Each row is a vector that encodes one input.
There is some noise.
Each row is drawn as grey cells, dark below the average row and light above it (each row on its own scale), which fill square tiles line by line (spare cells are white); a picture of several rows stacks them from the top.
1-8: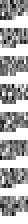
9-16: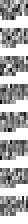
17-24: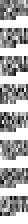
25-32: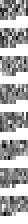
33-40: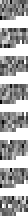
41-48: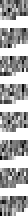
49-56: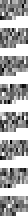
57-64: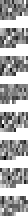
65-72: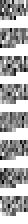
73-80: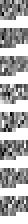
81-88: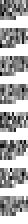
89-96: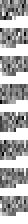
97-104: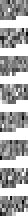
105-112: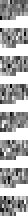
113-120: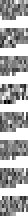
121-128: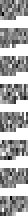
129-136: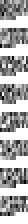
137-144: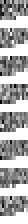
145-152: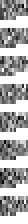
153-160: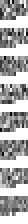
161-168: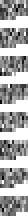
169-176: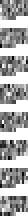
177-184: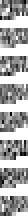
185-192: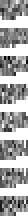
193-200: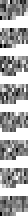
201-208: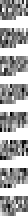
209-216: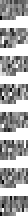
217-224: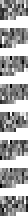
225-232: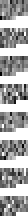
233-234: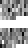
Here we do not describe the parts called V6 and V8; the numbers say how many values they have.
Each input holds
either a fixed value, or a point on each of two 5-point lines and a value of V8, or five true/false values and a value of V6.
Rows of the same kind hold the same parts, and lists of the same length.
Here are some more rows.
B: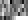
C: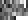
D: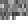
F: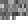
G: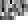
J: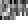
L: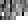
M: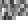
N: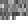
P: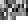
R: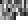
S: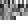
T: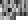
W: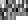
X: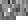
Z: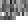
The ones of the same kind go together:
B, C, G, J, L, M, P, S, W, X, Z
D, F, N
R, T

